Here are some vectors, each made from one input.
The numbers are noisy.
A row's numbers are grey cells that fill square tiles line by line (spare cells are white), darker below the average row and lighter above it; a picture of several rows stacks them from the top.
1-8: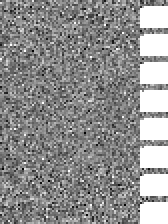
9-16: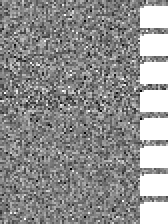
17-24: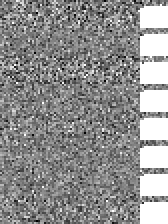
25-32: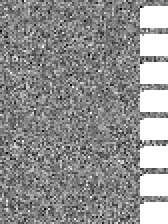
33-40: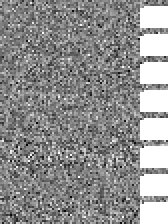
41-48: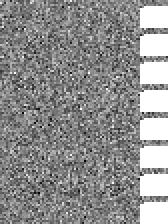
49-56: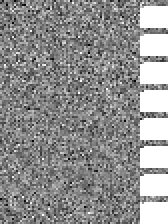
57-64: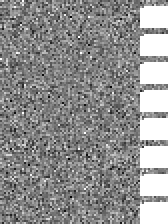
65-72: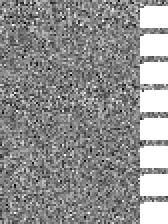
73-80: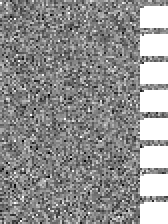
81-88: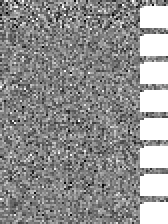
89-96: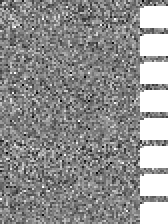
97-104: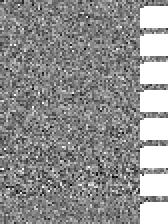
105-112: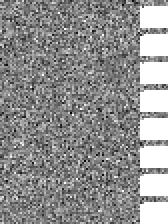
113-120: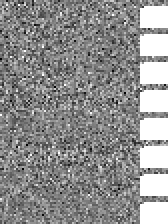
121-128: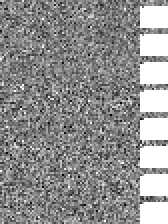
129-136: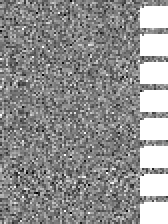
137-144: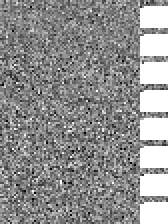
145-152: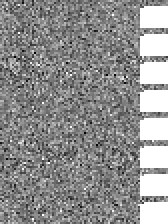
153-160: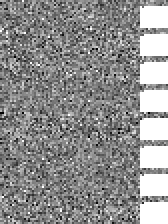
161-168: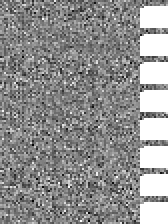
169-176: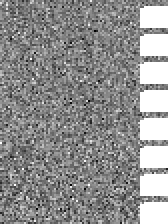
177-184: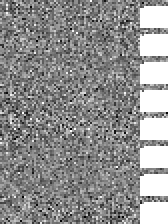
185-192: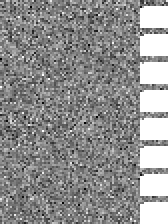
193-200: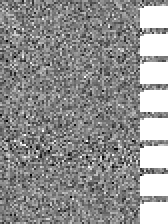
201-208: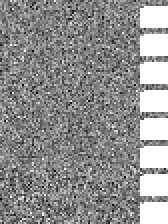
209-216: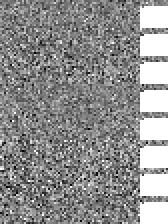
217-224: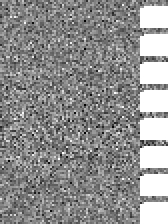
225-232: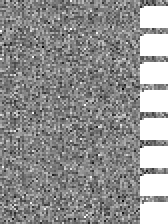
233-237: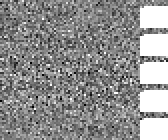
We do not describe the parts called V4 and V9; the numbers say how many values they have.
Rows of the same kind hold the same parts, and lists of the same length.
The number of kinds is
3.
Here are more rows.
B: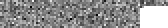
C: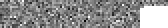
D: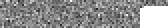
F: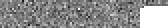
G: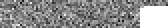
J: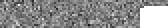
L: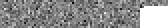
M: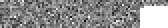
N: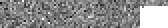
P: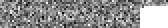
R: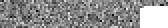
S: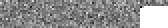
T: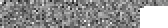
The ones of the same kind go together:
B, D, R, S, T
C, M, N, P
F, G, J, L

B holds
a point on a 6-point line, a point on an 8-point line and a value of V4.
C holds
three true/false values.
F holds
a point on an 8-point line, a value of V4 and a value of V9.
